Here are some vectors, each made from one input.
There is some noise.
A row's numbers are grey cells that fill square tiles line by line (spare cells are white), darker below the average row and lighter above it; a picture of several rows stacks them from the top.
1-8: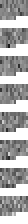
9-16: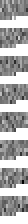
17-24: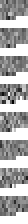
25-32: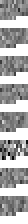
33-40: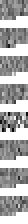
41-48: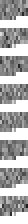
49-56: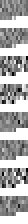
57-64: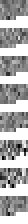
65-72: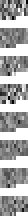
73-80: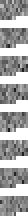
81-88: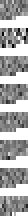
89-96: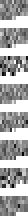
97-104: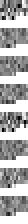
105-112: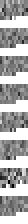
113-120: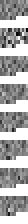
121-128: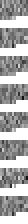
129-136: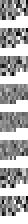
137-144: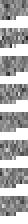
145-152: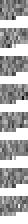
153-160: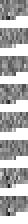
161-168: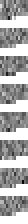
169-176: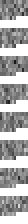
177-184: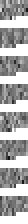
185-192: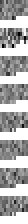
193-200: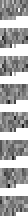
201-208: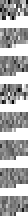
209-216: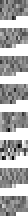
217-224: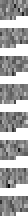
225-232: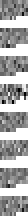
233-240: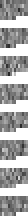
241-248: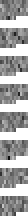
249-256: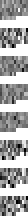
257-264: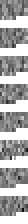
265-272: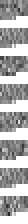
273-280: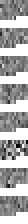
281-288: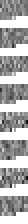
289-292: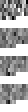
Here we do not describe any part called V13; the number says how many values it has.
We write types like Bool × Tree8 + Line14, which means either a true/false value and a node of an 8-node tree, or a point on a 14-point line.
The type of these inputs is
Line8 + Line10 × List2(V13).
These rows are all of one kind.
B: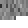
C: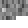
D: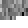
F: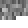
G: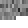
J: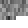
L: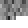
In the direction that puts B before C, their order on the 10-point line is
D, G, B, F, C, J, L.
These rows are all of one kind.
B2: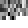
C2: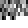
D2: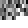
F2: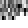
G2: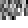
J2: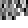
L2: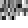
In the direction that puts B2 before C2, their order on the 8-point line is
F2, L2, B2, C2, G2, J2, D2.
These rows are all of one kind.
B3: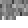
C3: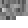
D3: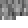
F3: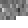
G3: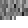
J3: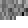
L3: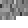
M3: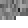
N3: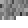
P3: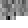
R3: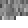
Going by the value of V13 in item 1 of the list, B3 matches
C3 and M3.
